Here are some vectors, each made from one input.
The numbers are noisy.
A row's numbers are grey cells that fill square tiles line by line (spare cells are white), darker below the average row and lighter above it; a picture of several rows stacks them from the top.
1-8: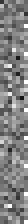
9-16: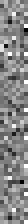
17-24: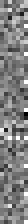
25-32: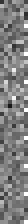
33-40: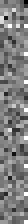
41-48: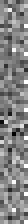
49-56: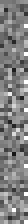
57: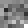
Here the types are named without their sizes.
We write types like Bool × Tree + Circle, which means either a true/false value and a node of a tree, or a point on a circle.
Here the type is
List(Line).
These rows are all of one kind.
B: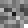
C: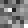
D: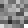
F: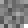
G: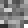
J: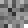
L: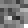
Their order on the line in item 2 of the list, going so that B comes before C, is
G, J, B, C, F, L, D.
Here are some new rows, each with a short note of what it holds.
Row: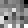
the empty list
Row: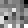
the empty list
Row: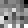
the empty list
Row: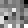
the empty list
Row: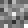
a list of one item
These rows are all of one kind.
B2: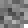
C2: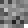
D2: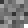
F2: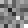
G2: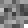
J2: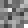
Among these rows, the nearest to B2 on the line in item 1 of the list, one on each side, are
F2 and J2.
